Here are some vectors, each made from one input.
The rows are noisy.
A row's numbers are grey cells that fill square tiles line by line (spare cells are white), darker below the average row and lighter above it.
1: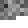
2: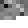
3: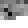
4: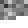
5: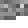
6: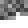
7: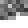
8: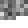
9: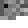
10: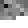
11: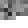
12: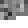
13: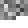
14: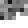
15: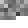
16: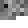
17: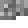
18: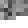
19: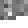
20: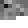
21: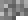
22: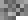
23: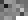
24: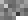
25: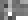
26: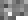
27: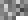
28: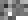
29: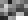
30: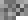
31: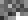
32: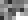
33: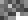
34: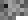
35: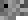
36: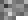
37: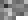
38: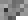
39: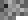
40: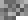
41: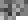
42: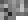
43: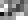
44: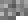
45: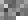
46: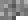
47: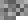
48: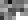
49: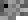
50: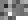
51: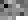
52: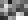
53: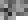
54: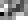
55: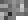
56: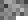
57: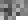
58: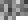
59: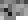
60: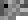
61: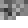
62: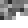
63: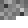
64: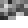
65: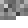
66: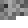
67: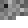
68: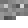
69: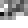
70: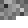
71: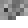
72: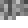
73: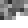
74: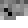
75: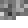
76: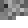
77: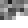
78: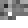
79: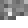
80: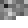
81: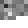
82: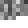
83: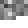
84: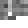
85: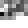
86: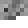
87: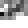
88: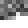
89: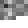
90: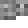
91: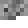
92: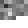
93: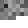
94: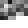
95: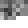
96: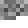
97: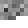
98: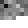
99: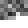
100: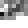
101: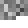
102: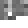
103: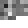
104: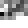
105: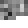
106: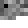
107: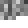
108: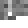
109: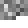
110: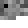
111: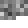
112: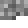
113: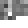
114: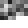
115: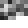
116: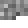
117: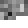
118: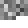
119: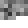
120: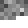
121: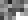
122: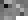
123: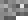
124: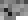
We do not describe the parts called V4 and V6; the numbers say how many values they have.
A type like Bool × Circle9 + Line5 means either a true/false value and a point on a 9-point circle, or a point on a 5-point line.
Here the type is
Bool × (Line5 + V6) + V4.
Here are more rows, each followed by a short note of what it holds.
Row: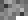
a point on a 5-point line and a true/false value
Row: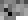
a true/false value and a value of V6
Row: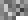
a true/false value and a value of V6
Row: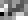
a value of V4
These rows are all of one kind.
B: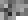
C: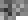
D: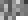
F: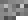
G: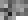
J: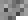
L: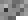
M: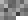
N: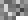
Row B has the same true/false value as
C, D and G.
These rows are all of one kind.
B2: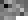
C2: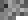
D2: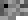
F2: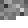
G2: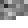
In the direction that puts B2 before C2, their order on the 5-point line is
G2, B2, F2, C2, D2.
